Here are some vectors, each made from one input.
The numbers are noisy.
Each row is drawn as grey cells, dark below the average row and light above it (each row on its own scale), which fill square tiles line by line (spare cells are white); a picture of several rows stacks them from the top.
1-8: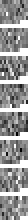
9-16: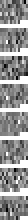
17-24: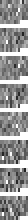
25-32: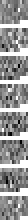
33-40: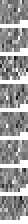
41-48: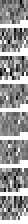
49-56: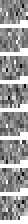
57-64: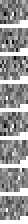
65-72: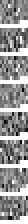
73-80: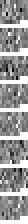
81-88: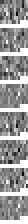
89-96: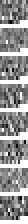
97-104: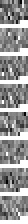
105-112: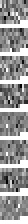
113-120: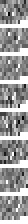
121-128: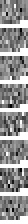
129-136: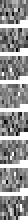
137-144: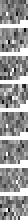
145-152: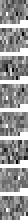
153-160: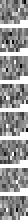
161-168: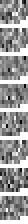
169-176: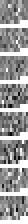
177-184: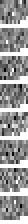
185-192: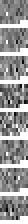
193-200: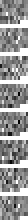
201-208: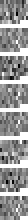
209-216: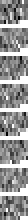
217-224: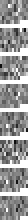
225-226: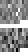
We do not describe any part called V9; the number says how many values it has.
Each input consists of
either a point on a 4-point line and a value of V9, or a list of up to three points on an 8-point line.
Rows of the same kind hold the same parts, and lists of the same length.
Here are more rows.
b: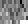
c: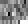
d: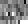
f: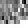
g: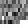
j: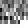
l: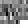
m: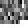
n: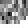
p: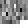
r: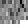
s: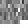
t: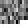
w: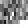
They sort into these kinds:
b, r
c, d, f, n, s
g, l, m, t, w
j
p

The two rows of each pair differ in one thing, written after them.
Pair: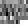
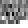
the value of V9
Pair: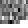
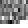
the place on the 4-point line
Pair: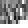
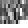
the place on the 4-point line
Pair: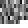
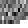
the value of V9
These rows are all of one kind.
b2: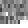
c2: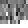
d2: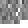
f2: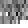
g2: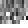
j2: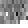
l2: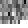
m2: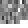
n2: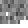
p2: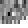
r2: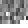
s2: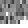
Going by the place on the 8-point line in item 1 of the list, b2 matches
l2 and s2.
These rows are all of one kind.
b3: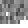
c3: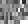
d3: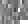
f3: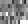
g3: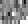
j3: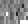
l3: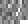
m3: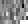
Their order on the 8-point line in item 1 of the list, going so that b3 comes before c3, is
m3, j3, b3, f3, g3, c3, l3, d3.
